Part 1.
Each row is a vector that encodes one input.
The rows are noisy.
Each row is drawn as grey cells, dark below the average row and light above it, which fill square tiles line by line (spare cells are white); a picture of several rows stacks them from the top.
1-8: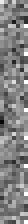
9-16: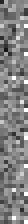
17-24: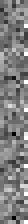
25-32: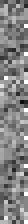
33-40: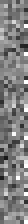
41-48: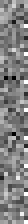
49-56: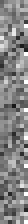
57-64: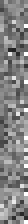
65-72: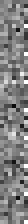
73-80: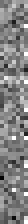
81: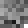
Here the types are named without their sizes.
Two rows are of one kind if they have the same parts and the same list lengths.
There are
2 kinds of row.
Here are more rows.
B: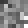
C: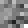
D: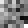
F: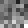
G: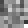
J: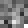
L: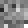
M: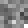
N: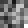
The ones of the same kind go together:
B, F, G, J, L, M, N
C, D

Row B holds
a point on each of two lines and four true/false values.
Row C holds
a point on each of two lines.
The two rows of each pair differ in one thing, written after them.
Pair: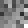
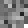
the place on one of the two lines
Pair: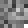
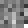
one of the four true/false values
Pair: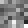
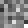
one of the four true/false values
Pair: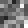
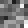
the place on one of the two lines
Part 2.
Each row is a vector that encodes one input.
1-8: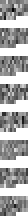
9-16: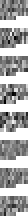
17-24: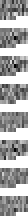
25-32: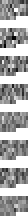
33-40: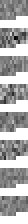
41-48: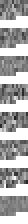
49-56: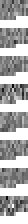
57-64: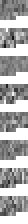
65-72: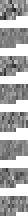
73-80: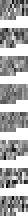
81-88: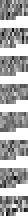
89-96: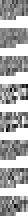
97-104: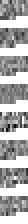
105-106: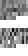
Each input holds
either a point on a 6-point line, or a point on a 7-point line.
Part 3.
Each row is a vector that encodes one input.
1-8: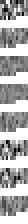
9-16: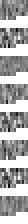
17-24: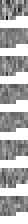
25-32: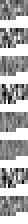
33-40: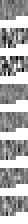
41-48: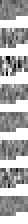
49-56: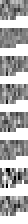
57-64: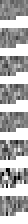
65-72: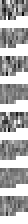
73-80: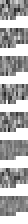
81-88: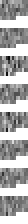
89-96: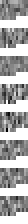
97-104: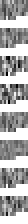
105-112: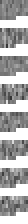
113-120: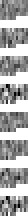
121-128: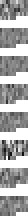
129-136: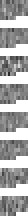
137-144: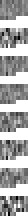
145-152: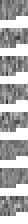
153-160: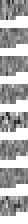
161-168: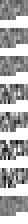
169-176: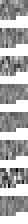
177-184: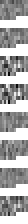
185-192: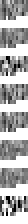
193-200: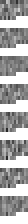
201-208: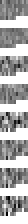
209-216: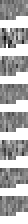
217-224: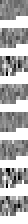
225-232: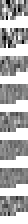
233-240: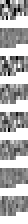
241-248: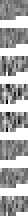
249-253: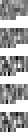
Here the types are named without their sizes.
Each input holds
a label and a true/false value.
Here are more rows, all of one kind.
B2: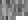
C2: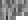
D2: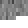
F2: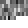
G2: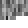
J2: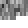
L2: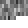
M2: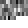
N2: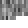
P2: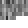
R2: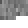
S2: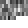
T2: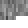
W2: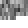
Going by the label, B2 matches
F2, L2, M2 and N2.
